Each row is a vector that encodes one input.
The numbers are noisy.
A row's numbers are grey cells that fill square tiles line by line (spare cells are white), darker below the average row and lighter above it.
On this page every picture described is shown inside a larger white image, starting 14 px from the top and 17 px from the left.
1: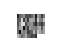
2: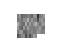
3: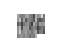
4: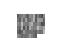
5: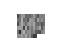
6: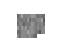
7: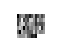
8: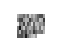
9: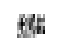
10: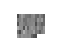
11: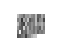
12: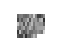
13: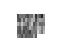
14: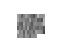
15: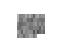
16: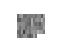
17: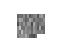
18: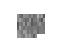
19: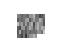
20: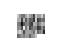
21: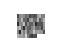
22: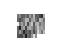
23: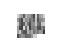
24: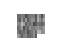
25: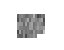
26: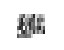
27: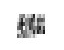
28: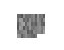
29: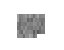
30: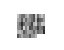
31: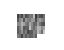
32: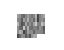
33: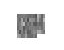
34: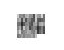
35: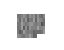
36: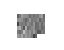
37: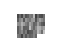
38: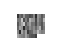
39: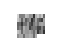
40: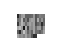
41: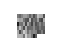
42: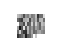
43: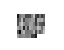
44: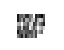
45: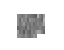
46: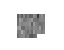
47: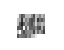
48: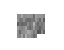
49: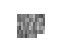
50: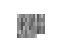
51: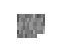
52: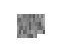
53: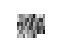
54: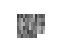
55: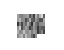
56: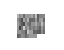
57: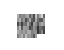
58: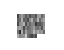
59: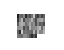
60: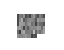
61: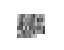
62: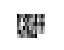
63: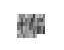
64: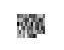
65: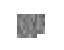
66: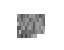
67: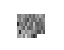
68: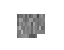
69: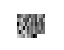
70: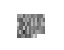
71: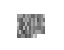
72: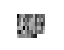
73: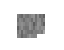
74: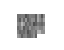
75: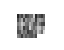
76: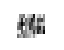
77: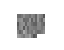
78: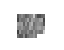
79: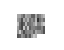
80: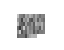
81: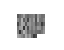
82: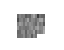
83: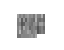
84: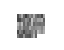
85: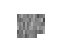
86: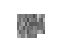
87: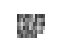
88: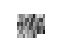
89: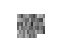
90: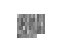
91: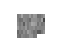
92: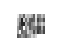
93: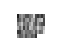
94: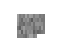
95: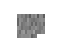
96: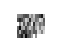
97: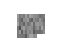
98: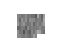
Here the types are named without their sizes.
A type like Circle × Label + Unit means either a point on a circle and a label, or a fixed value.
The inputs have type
(Bool × Bool × Bool + Unit) × Line.
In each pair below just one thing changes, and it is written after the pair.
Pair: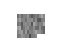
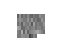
one of the three true/false values
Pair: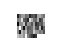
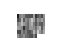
one of the three true/false values
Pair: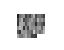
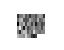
one of the three true/false values
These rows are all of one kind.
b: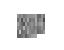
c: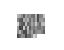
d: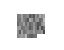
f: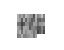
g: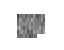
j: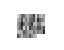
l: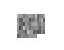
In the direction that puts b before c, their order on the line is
l, f, b, g, j, c, d.
